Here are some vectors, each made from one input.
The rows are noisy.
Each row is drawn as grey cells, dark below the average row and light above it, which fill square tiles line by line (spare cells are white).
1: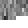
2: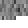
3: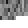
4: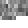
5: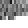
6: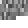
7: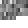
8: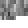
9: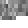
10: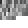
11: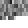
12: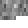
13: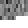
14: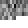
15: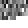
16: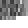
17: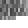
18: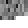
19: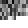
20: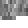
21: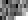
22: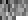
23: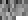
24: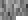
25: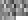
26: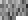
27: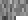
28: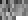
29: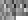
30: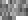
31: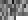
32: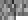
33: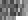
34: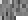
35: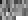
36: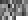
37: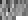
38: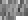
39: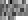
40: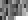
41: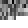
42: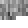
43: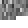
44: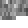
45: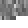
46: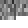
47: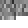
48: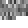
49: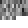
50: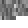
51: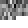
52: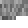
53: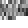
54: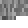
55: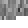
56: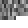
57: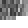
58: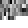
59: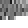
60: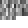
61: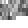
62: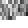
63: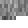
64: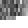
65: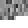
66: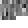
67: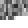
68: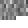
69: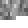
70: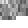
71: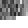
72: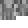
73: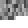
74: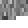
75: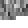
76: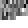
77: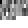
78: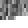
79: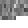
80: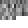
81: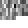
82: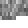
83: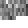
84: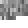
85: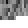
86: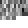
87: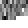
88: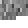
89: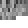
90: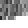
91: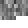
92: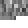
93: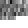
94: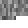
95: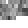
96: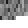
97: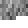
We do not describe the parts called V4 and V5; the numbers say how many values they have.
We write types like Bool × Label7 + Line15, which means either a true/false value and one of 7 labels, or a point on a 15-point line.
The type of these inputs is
Bool × V4 × V5 + Circle6.
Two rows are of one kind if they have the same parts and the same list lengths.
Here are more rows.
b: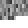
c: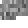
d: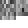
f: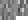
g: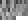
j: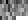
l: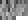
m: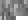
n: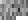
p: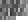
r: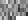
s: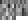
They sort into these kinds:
b, d, g, j, l, p, s
c, f, m, n, r

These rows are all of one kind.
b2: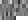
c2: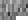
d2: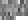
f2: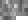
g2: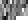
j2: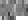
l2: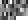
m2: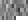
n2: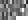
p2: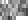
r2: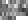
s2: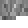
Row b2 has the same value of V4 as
l2, m2 and p2.
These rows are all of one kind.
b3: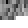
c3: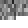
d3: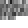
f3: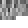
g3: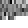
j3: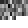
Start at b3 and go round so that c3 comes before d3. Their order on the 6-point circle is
b3, f3, j3, c3, d3, g3.
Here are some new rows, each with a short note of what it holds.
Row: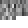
a point on a 6-point circle
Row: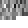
a point on a 6-point circle
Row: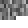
a true/false value, a value of V4 and a value of V5
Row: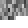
a point on a 6-point circle
